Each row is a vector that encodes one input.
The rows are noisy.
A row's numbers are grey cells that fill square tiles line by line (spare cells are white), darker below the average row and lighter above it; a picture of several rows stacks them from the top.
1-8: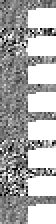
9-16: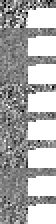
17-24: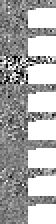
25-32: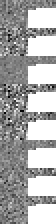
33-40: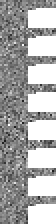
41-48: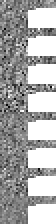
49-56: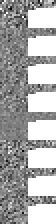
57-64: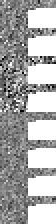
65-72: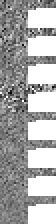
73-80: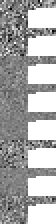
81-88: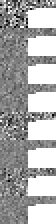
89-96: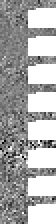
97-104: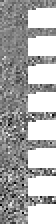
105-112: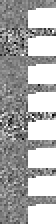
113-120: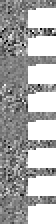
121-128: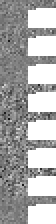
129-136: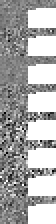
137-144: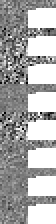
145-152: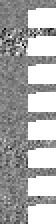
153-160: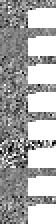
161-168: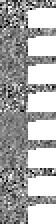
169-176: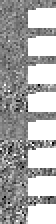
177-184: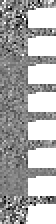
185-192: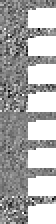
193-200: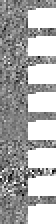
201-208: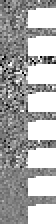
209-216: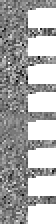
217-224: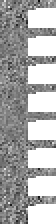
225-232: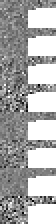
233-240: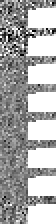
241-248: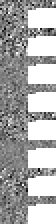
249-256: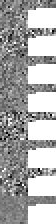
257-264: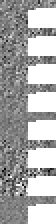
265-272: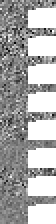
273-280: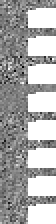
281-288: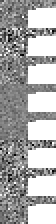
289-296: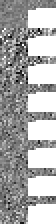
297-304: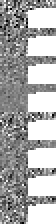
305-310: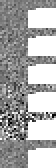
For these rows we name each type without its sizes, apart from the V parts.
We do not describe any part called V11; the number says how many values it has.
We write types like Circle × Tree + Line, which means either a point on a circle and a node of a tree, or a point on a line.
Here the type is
Bool × (Line + List(Circle)) × V11.
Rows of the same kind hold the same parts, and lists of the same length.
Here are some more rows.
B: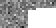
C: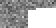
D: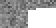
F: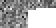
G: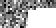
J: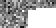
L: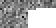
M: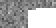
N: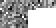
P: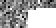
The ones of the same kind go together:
B, J
C, D, M
F, L, N
G, P

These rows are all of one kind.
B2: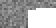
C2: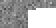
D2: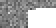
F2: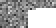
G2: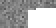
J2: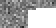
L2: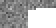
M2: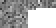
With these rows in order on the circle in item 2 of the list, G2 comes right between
F2 and J2.
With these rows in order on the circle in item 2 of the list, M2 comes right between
C2 and F2.
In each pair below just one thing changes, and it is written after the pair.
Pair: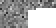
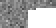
the true/false value
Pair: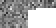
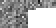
the true/false value
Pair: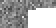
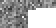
the place on the circle in item 1 of the list
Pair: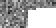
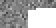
the place on the circle in item 1 of the list
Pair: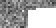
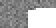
the place on the circle in item 1 of the list
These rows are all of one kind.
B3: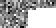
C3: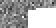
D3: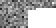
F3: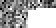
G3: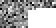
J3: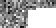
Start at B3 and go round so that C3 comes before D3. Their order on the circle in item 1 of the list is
B3, G3, C3, F3, J3, D3.
